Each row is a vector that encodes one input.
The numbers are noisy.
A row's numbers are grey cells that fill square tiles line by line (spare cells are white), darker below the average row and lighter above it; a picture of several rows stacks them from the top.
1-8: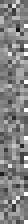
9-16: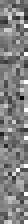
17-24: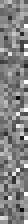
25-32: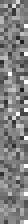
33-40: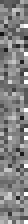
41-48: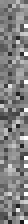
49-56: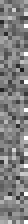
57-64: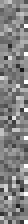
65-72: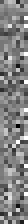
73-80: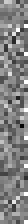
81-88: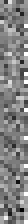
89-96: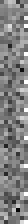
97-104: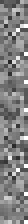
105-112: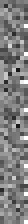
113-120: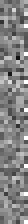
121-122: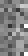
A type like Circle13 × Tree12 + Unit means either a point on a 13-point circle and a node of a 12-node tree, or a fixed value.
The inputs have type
Bool × Label7 + Tree10 + Unit.
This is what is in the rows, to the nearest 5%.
About 5% of them hold a fixed value. About 40% of them hold one of 7 labels and a true/false value. The rest hold a node of a 10-node tree.
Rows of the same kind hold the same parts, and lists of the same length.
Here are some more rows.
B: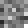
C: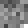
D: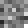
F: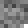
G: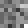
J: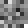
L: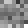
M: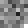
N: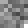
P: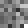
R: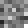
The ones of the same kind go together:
B, D, R
C, F, M, N
G, J, L, P

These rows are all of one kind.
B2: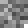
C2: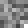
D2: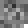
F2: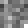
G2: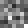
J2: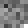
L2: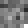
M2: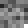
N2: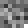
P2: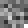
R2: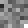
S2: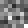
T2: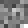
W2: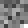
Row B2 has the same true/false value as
C2, F2 and R2.
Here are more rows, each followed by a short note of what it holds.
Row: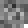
one of 7 labels and a true/false value
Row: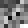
one of 7 labels and a true/false value
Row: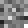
a fixed value
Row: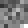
one of 7 labels and a true/false value
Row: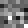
one of 7 labels and a true/false value
